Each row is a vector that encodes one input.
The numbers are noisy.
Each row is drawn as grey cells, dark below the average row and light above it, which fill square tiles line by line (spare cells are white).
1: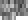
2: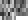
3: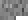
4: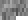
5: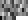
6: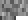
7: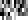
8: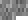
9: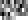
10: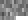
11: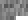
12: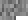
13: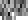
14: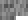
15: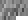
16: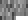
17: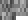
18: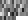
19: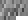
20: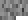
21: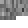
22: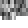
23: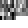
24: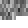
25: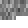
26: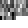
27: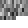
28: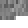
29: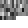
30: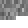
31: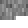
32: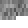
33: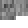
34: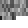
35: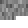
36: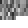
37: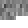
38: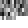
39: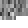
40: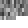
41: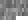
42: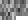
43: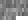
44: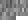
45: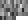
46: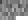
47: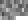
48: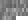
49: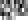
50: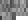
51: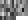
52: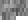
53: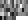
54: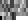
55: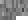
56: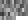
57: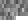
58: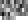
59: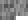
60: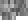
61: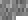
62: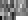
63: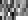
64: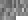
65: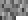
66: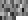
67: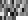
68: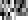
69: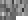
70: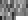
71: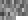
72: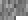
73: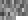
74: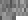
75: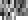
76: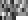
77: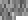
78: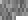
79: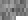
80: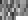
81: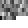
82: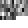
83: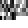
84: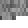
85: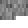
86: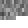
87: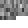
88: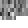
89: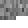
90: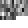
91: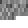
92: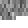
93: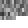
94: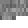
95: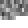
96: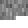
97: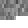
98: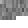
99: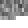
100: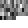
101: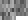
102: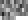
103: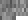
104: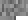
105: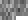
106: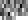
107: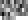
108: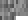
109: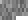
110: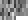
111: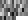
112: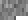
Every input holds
a node of a 13-node tree and a true/false value.
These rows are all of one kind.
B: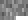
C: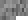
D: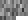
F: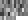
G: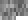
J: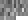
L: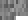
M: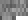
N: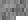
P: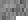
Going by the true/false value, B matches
F, J, L and M.
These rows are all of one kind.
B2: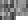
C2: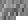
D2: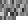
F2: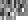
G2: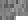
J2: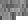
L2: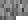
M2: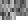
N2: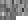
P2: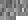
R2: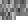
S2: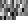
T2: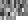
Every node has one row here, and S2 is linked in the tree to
C2 and M2.
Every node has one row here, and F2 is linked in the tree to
P2 and T2.
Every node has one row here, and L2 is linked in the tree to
J2, M2 and R2.
